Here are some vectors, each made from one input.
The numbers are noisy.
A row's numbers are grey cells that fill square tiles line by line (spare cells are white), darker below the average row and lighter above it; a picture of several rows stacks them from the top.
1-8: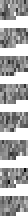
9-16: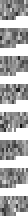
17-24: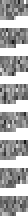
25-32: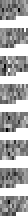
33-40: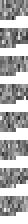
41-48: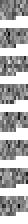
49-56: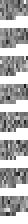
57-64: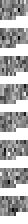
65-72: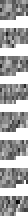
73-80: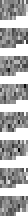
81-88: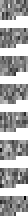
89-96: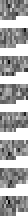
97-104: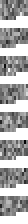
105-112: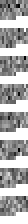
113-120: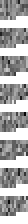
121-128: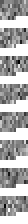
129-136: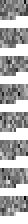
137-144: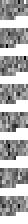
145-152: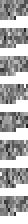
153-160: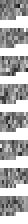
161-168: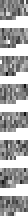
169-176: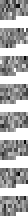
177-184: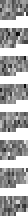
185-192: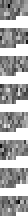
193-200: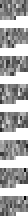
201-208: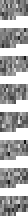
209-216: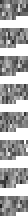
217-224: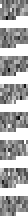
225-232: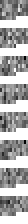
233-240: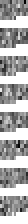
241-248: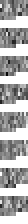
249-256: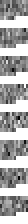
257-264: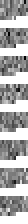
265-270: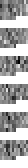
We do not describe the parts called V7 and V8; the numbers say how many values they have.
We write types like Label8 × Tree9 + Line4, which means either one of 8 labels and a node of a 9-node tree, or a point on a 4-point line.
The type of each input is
(Circle9 + V7) × (Circle10 + V8) + Tree9.
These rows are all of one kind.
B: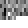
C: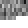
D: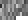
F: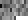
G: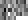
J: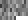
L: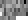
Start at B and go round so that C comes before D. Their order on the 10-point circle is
B, G, J, F, C, D, L.
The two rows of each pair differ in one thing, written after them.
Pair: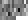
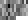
the place on the 9-point circle
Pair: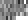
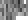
the place on the 9-point circle
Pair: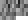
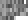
the place on the 9-point circle
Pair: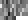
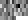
the place on the 9-point circle
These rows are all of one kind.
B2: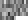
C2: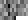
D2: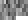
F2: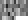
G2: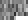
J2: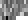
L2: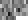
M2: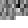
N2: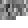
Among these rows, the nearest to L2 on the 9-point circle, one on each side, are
G2 and N2.
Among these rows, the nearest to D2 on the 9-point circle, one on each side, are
C2 and M2.
